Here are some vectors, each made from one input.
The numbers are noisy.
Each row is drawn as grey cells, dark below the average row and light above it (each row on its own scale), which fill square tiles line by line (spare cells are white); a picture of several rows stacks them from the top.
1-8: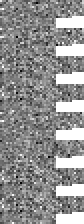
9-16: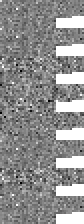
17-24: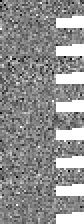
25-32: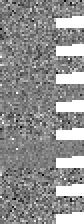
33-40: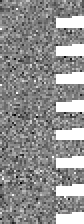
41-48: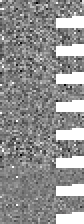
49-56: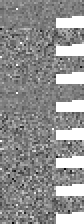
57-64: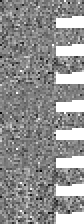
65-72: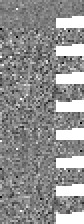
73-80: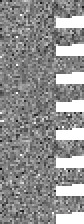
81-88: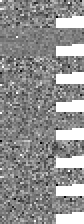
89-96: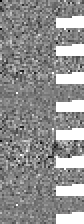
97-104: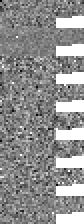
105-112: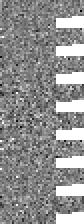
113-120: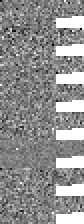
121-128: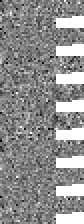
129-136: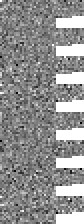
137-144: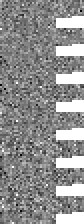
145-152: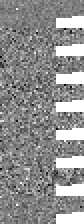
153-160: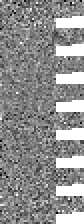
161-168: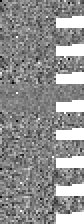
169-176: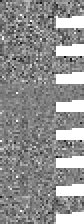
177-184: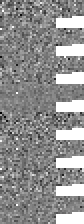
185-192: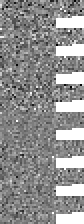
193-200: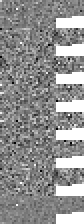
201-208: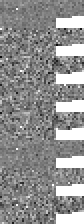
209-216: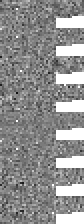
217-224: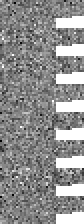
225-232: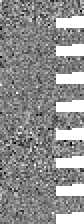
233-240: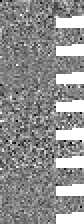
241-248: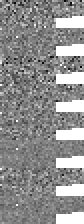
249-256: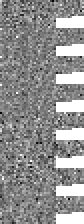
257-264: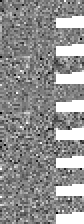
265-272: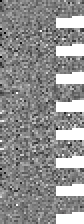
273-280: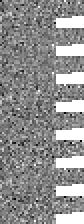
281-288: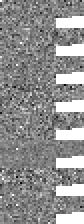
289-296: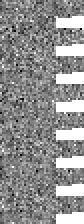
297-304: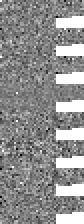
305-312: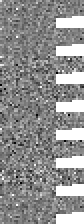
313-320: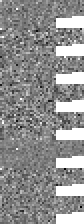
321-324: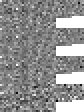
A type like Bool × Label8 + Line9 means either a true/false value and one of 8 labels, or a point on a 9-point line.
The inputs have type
Bool × (Tree13 + Unit).
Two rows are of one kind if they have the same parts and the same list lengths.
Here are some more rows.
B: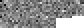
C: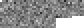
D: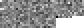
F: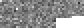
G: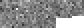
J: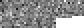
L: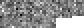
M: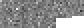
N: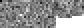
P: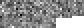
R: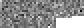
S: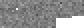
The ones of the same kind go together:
B, C, D, F, G, J, M, N, R, S
L, P

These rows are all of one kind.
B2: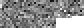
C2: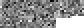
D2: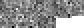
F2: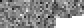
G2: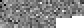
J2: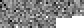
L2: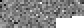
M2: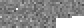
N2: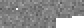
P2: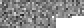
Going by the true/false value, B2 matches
F2, G2, L2 and N2.
